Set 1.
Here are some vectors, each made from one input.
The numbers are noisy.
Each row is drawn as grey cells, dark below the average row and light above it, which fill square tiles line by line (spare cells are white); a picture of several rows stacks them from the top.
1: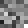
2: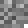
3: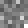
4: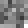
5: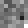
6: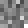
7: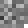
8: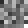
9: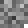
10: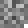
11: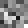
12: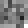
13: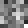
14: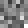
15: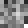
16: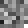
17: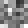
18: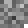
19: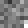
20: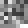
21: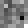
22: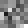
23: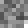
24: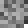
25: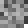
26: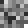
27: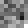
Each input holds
one of 6 labels.
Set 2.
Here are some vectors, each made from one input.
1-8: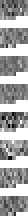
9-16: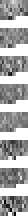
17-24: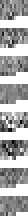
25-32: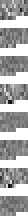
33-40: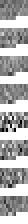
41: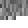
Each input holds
either a fixed value, or three true/false values.
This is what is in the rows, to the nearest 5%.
About 20% of them hold a fixed value. The rest hold three true/false values.
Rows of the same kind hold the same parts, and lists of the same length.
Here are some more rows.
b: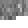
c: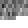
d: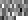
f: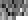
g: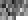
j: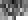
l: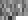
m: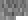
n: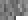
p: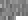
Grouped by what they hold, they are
b, l, n
c, d, f, g, j, m, p

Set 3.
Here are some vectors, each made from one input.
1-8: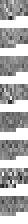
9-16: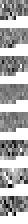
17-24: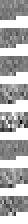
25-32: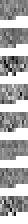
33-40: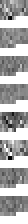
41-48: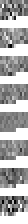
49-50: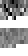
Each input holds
four true/false values.
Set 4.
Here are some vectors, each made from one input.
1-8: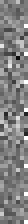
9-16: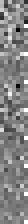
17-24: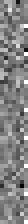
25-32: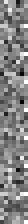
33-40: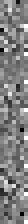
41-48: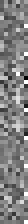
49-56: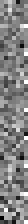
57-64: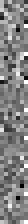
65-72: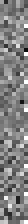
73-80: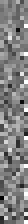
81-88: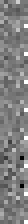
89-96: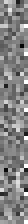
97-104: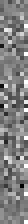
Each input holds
one of 6 labels.
